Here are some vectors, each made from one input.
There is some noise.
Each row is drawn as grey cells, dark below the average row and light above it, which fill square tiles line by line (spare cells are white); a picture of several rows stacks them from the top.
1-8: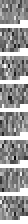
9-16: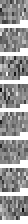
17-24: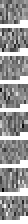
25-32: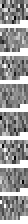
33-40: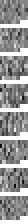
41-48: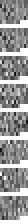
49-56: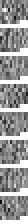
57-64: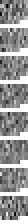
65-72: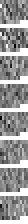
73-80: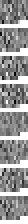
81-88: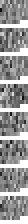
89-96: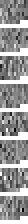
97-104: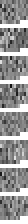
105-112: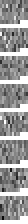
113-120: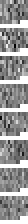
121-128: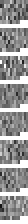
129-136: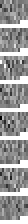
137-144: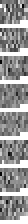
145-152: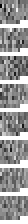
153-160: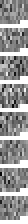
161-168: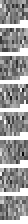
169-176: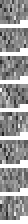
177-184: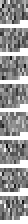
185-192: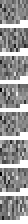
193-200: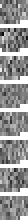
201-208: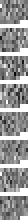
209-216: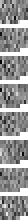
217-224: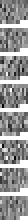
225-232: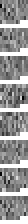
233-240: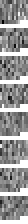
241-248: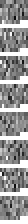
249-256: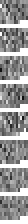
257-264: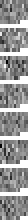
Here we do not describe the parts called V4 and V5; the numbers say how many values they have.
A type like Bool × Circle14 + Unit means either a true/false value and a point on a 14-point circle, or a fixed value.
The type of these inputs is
(Bool × V4 × V5 + Line9) × (Line6 × Line6 + Tree9).
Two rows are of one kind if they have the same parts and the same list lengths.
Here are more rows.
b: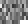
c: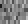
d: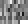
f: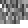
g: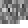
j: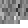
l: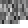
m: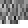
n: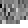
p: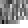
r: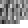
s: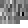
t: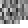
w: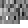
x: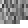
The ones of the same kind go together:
b, f, g, l, m, t, x
c, j, n
d, s, w
p, r

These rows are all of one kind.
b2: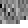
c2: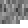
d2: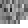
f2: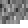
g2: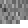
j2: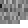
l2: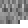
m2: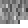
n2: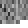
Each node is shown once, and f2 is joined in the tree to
c2.
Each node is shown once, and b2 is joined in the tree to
n2.
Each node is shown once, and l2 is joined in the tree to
c2, g2, j2 and m2.
